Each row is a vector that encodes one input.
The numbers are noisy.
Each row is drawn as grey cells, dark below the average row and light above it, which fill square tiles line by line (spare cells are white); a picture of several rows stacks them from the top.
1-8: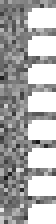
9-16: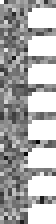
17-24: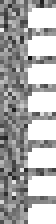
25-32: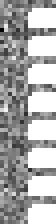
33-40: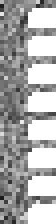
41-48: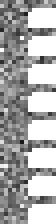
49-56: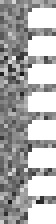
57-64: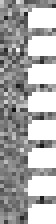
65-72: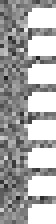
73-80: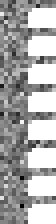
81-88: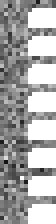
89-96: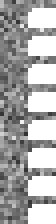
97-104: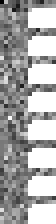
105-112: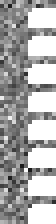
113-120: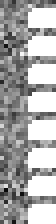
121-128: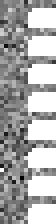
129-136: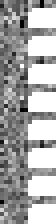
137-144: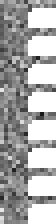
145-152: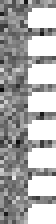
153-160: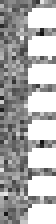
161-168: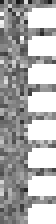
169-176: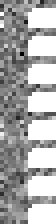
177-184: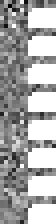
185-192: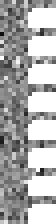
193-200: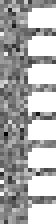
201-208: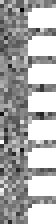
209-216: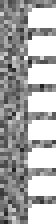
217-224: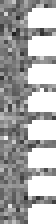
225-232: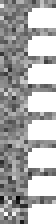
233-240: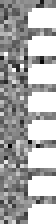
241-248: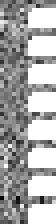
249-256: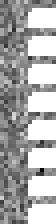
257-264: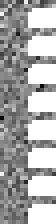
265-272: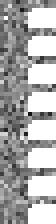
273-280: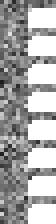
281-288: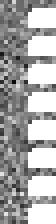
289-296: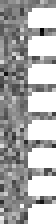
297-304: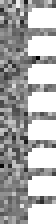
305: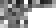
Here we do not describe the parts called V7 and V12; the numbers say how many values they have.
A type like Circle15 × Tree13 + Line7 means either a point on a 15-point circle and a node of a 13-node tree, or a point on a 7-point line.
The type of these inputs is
Bool × V12 + Line11 × (Tree10 + V7).
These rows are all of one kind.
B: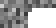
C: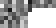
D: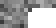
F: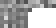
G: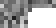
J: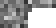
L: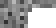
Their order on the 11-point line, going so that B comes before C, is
F, B, J, G, D, C, L.
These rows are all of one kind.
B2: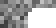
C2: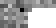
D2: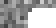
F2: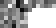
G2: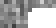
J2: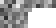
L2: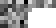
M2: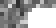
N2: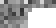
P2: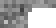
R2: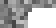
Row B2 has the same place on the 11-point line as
D2 and F2.
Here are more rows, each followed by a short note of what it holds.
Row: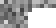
a point on an 11-point line and a node of a 10-node tree
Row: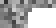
a point on an 11-point line and a node of a 10-node tree
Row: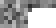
a point on an 11-point line and a value of V7
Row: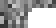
a point on an 11-point line and a node of a 10-node tree
